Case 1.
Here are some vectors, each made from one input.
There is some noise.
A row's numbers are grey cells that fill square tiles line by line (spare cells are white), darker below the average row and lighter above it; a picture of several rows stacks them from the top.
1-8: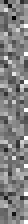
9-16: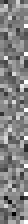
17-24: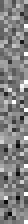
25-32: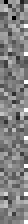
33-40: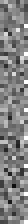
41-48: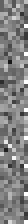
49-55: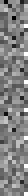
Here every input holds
a point on a 6-point line.
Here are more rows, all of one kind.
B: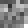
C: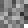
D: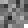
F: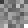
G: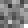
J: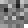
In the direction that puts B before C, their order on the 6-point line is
G, B, F, C, D, J.
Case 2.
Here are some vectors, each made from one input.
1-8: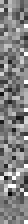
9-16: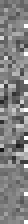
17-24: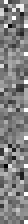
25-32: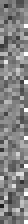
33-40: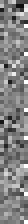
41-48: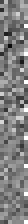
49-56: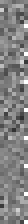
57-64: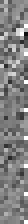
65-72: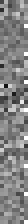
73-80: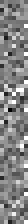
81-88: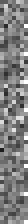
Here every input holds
a point on a 6-point line.
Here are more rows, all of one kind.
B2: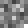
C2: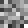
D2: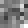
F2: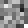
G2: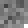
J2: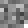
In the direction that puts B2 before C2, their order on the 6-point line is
D2, J2, B2, G2, F2, C2.
